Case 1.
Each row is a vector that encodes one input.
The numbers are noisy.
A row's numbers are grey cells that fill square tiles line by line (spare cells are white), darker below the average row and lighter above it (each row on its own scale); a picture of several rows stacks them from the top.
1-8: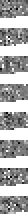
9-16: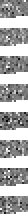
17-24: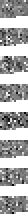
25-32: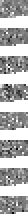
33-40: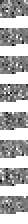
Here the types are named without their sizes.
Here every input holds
a point on a line.
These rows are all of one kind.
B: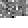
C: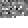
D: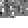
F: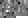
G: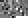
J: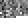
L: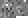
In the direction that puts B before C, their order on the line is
B, D, G, J, F, L, C.
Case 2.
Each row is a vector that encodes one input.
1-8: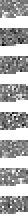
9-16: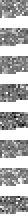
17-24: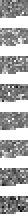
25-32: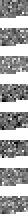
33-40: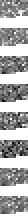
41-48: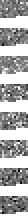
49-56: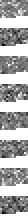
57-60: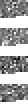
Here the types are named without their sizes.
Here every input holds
a label.
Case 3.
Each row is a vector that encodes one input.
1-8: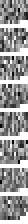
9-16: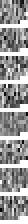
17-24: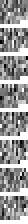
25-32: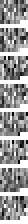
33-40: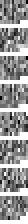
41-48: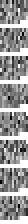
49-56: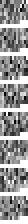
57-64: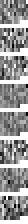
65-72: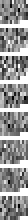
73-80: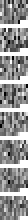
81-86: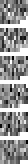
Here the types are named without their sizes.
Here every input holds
a label.
